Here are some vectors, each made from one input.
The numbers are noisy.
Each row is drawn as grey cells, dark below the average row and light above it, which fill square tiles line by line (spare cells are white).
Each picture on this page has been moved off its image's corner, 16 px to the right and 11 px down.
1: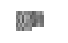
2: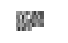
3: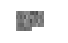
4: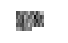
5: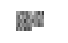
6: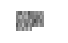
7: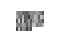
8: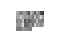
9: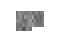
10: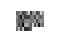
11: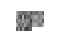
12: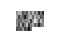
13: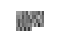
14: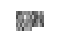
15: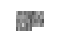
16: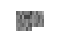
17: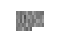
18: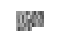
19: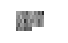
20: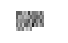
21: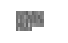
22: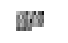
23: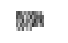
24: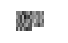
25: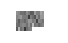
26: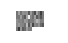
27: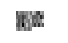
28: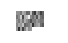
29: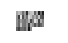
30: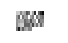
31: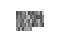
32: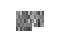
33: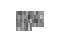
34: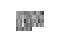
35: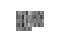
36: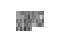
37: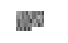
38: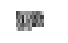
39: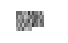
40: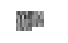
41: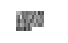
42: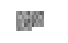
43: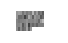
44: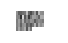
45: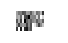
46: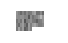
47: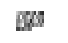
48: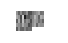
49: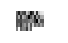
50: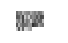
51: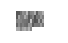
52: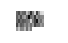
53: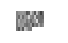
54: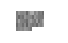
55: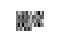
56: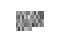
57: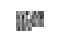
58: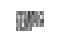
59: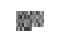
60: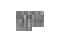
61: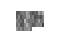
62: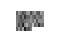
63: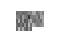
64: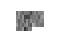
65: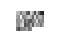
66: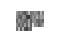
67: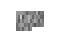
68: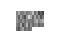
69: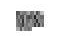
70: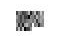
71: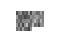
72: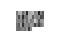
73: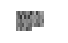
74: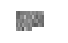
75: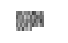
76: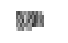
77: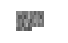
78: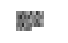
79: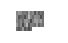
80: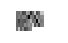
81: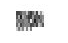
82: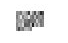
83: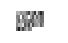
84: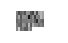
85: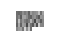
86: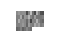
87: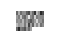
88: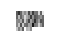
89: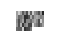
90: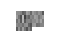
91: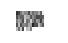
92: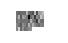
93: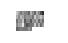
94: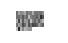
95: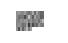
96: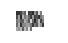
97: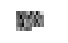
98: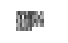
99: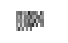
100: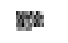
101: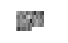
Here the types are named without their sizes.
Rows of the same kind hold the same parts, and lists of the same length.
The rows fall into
2 kinds.
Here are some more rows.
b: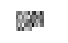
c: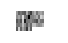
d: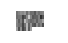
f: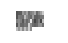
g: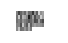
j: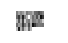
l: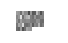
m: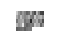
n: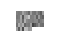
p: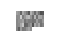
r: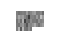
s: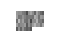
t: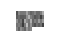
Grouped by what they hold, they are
b, c, f, g, l, m, n, p, r, s
d, j, t

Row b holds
a point on a circle and a node of a tree.
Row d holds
a point on a circle and a label.
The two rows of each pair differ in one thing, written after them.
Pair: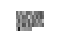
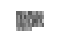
the label
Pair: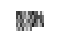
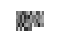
the place on the circle
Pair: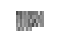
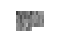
the place on the circle
